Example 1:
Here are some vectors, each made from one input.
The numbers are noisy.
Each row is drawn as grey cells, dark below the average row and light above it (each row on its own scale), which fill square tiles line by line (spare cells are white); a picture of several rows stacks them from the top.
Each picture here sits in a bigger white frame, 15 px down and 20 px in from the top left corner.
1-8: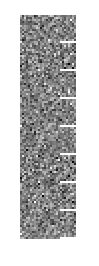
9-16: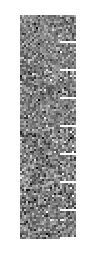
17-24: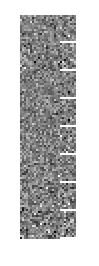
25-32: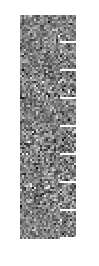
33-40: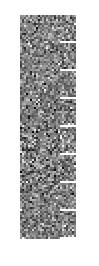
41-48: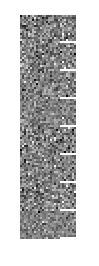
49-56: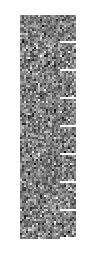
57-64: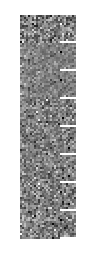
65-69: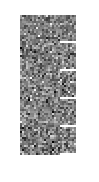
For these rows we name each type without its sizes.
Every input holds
a label and four true/false values.
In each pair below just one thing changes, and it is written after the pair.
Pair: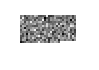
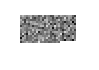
the label
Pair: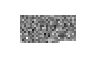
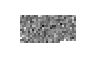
the label
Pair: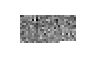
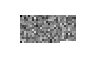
one of the four true/false values
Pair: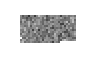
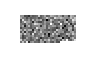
the label
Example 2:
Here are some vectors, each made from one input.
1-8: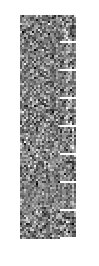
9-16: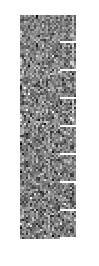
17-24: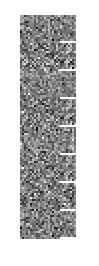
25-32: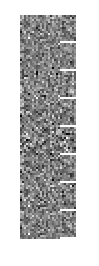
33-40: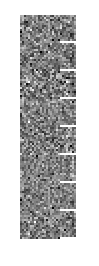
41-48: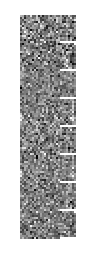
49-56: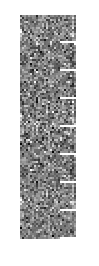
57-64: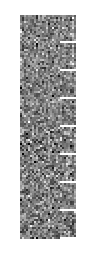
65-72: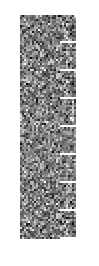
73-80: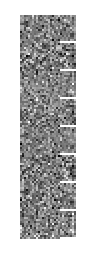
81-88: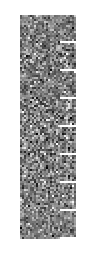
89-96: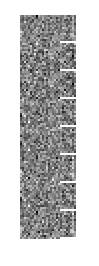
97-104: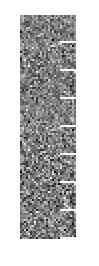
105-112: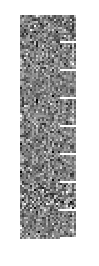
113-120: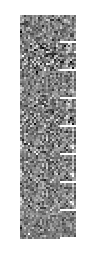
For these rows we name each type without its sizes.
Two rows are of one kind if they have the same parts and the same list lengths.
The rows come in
2 kinds.
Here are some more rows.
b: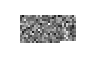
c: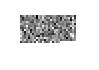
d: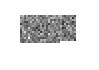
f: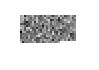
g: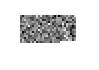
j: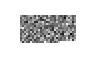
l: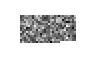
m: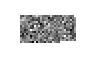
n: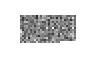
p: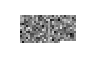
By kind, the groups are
b, d, f, g, j, l, m, p
c, n

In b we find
three true/false values.
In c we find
a label.
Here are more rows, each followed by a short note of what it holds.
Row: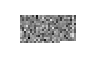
a label
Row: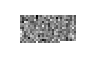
a label
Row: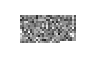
a label
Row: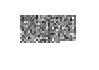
a label
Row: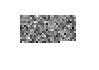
three true/false values
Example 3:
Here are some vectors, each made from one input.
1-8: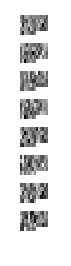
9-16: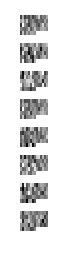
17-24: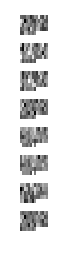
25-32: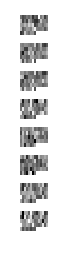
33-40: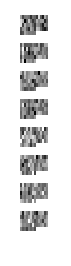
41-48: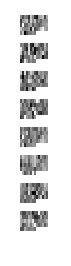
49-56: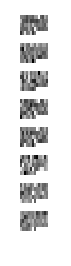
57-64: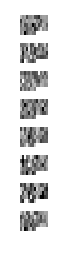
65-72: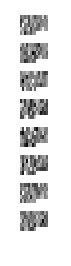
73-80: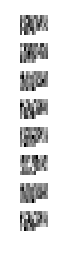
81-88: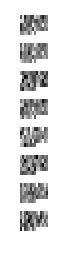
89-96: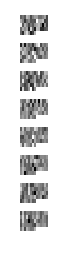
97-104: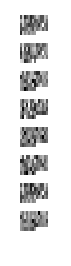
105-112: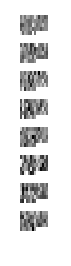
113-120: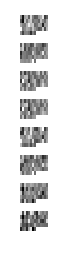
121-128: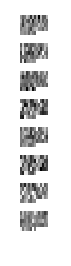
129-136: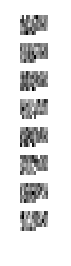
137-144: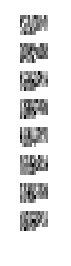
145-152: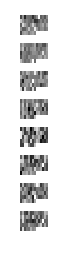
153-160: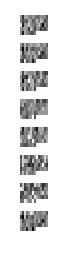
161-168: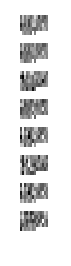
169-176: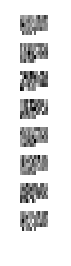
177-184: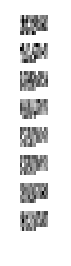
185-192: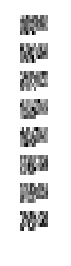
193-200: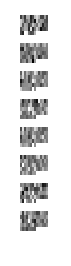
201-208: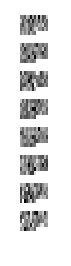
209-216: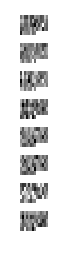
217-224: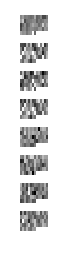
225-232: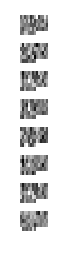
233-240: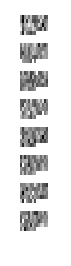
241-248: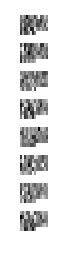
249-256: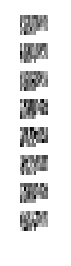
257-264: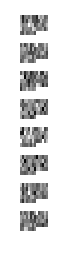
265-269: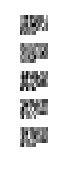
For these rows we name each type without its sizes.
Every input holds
either a fixed value, or a label and a true/false value.
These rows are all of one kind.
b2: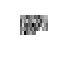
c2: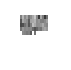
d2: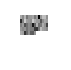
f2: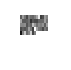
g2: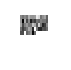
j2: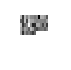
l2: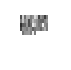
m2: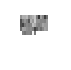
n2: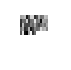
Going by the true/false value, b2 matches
f2 and n2.
